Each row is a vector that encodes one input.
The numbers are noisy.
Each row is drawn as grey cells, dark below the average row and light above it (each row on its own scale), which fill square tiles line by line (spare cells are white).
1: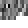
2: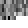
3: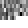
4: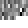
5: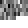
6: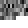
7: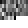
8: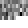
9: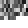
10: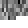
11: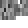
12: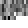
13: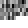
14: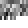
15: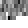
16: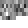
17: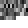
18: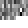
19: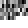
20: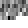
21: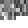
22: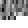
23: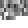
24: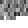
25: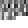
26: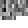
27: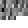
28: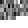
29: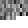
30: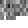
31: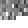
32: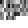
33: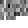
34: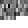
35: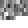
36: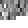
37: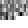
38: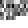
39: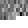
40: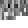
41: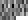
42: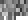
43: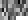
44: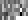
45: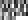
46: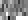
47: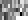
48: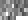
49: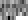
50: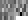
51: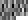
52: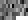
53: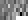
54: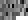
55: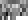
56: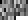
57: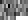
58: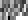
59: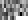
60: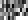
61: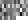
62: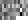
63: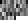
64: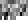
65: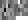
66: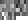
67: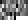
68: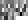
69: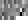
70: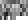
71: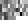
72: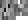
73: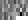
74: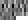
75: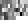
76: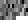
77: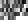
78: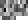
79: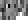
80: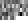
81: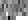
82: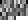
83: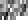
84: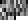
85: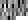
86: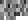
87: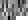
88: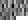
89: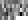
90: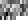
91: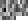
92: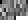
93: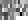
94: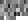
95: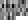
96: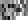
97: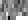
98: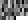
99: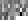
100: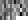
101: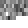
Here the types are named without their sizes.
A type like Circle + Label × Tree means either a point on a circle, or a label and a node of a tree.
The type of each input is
Bool × Bool × Bool × Bool + Tree.
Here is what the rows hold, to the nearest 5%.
About 30% of them hold a node of a tree. The rest hold four true/false values.
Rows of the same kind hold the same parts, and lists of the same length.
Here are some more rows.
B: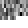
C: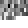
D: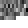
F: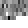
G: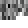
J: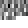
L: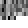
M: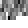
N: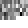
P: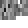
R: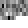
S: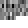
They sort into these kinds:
B, N
C, D, F, G, J, L, M, P, R, S

